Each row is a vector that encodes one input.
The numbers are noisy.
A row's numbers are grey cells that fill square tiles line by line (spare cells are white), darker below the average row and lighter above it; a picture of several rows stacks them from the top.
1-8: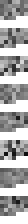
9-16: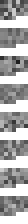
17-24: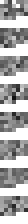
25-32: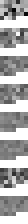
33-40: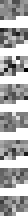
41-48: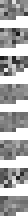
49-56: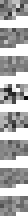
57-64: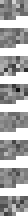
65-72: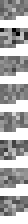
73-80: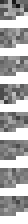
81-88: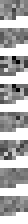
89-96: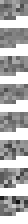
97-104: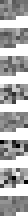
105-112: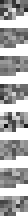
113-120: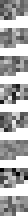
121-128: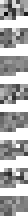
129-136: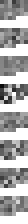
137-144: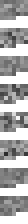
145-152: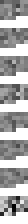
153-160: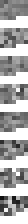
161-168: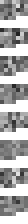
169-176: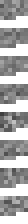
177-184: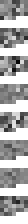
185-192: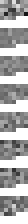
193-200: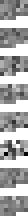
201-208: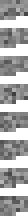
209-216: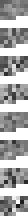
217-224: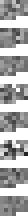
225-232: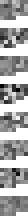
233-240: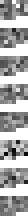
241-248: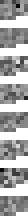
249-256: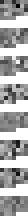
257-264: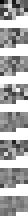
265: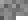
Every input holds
a point on a 4-point line and a true/false value.
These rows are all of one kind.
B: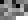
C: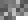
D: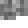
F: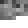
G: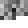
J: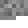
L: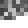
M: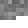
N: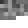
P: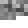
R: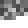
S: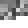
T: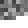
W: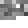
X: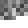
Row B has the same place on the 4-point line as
C, G, L and T.
